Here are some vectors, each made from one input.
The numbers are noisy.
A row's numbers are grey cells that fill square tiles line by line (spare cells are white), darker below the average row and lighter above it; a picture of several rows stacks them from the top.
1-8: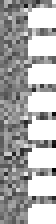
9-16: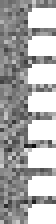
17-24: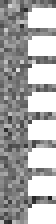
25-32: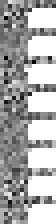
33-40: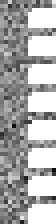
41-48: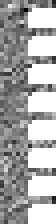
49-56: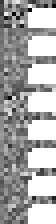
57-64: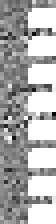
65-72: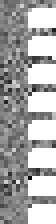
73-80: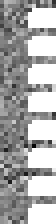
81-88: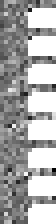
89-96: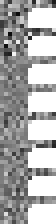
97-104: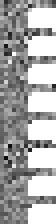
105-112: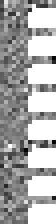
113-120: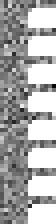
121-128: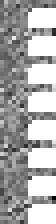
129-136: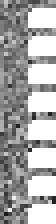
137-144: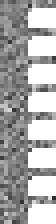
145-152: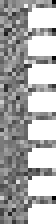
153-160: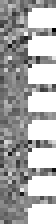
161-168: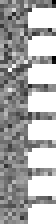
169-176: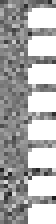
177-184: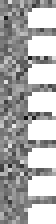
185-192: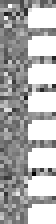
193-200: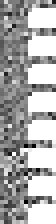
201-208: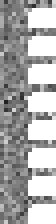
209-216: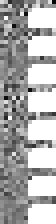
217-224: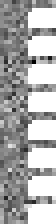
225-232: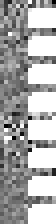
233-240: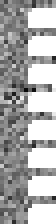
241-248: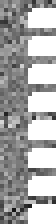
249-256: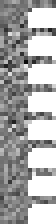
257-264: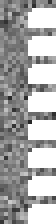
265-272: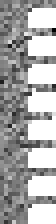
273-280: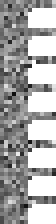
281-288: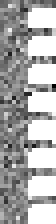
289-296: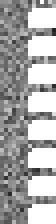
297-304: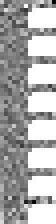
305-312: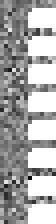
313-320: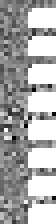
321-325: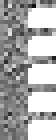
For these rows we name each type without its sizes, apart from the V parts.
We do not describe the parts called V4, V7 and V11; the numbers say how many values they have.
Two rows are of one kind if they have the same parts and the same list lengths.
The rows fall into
3 kinds.
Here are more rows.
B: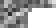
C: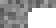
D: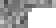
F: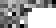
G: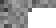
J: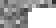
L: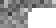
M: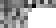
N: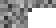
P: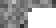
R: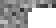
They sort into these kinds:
B, C, G, L, M, P
D, J, N, R
F

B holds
a point on a line and a value of V7.
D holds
a point on a circle, a true/false value and a value of V11.
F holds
a value of V4.
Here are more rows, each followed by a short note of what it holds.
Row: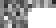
a point on a line and a value of V7
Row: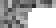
a value of V4
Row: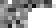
a value of V4
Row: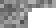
a point on a circle, a true/false value and a value of V11
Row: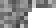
a point on a circle, a true/false value and a value of V11
